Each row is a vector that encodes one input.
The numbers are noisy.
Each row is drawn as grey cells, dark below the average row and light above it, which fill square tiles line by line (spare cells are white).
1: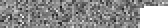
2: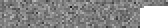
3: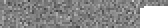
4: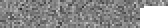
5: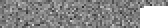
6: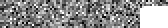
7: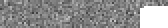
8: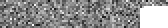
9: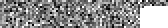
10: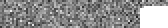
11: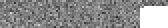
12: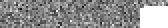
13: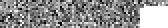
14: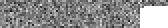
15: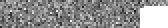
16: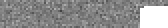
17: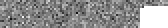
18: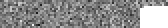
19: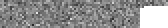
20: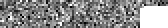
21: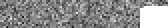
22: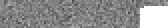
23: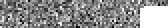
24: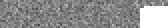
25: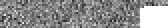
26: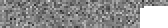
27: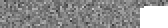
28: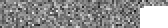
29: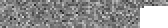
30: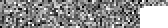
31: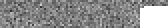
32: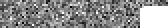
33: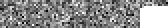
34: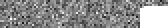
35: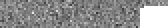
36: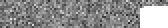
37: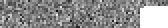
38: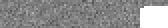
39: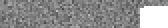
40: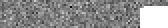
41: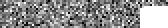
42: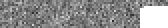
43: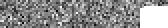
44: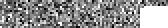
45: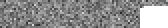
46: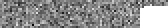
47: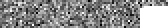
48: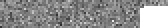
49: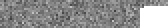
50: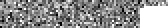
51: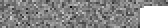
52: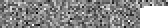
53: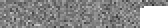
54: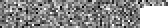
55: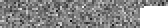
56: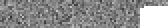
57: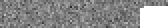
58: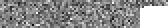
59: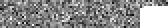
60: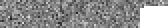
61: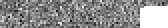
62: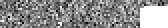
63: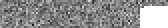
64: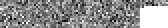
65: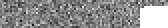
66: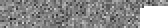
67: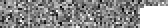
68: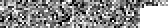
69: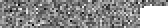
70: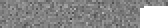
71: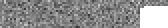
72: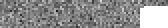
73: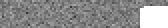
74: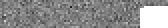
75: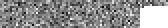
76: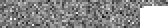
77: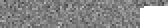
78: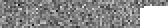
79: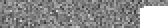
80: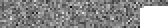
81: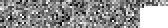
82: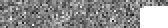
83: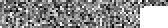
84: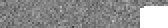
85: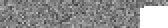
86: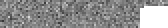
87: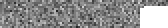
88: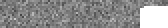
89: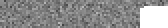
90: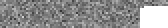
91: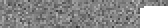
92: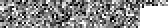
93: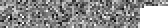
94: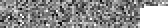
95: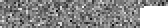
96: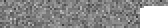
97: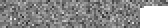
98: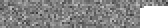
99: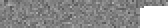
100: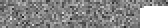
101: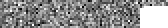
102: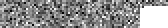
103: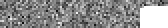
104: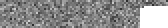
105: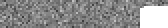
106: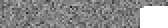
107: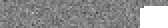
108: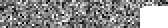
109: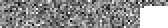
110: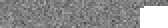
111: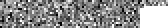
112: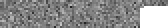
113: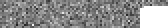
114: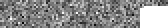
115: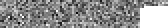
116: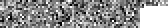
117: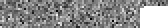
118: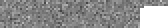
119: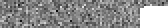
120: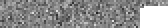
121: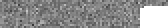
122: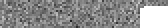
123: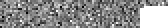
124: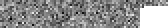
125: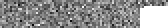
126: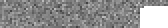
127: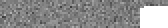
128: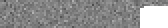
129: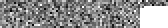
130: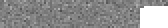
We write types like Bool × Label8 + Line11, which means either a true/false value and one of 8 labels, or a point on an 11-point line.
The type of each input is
(Label7 × Label7 × Label7 + Unit) × Tree7.
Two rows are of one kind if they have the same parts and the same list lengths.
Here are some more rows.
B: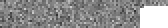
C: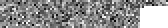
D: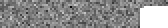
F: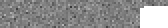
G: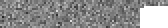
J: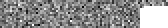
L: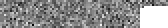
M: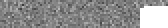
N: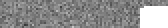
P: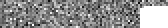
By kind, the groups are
B, D, F, G, J, L, M
C, N, P

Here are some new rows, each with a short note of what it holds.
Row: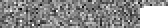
a node of a 7-node tree
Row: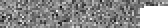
a node of a 7-node tree
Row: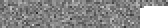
three labels (each one of 7) and a node of a 7-node tree
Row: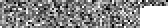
a node of a 7-node tree
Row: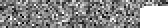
three labels (each one of 7) and a node of a 7-node tree
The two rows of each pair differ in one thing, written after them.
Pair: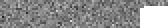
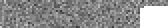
the node of the tree
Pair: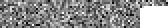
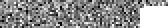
one of the three labels
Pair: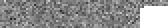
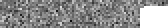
the node of the tree
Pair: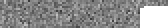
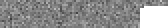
the node of the tree
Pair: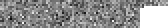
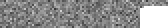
one of the three labels
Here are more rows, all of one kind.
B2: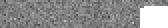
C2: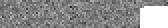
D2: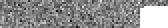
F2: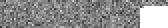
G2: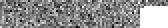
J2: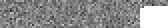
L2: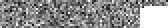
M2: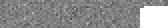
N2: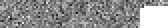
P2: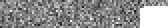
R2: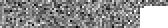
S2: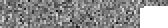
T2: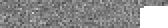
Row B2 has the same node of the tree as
L2 and T2.
